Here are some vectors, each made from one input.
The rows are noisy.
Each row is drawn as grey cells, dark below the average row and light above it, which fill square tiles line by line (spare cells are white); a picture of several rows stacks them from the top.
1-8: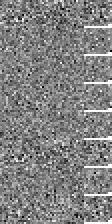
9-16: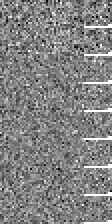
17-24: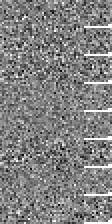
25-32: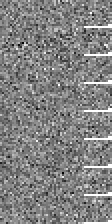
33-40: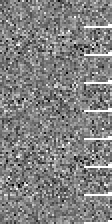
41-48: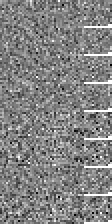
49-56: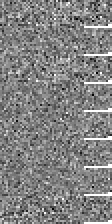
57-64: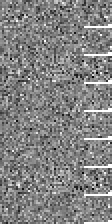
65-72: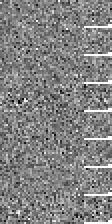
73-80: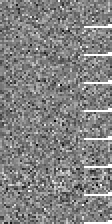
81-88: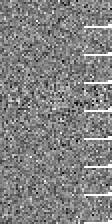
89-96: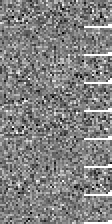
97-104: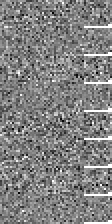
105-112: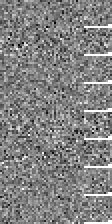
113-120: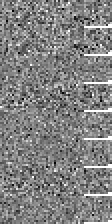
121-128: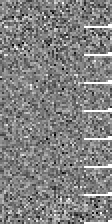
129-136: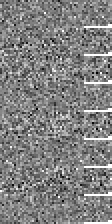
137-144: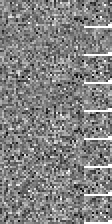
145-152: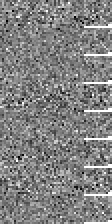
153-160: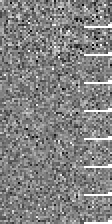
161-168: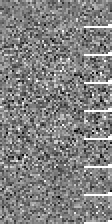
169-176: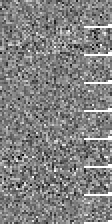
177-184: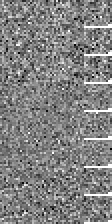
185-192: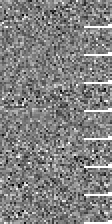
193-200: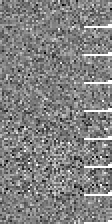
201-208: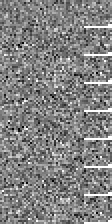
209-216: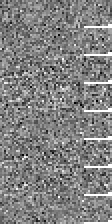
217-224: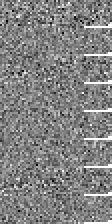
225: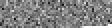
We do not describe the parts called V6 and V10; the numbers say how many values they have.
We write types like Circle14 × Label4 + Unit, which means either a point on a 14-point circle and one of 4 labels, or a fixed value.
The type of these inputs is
Bool × Tree11 + Circle9 × V6 × V10.
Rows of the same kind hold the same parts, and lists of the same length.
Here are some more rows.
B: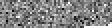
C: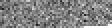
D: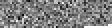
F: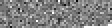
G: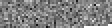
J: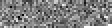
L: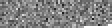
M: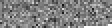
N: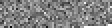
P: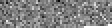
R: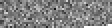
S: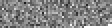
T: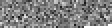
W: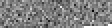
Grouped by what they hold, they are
B, D, J, T
C, F, G, L, M, N, P, R, S, W

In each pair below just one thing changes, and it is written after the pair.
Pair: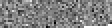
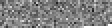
the value of V10
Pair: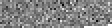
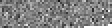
the value of V10
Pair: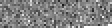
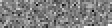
the value of V10
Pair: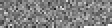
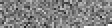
the place on the 9-point circle
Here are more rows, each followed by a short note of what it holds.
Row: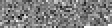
a node of an 11-node tree and a true/false value
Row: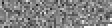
a point on a 9-point circle, a value of V6 and a value of V10
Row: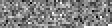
a node of an 11-node tree and a true/false value
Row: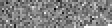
a point on a 9-point circle, a value of V6 and a value of V10
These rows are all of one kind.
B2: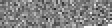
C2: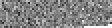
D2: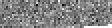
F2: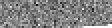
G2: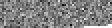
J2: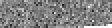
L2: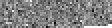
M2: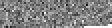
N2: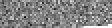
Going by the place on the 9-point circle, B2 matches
D2, F2 and L2.
